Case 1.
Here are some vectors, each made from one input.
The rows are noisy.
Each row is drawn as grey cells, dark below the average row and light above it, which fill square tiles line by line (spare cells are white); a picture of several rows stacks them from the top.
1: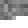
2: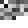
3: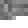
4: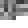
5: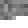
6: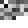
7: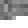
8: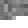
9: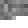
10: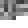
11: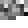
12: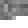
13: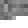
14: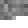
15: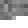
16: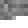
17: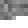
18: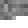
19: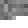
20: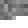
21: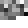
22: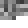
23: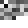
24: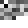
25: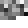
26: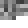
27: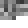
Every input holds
a point on a 4-point line.
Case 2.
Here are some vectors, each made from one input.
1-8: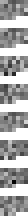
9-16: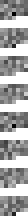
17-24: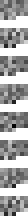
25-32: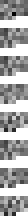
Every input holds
a point on a 7-point line.
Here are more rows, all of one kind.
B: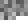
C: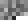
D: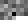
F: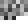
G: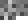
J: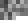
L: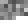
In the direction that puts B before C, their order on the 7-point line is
D, G, J, L, B, C, F.
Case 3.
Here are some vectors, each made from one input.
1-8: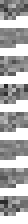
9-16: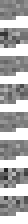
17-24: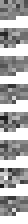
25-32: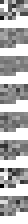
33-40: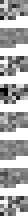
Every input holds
one of 5 labels.
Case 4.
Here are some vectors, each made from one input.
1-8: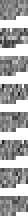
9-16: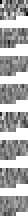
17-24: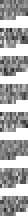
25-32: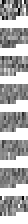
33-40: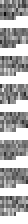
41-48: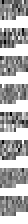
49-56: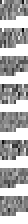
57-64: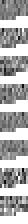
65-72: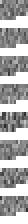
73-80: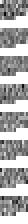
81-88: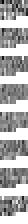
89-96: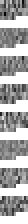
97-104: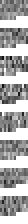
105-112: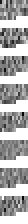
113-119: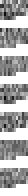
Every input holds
four true/false values.
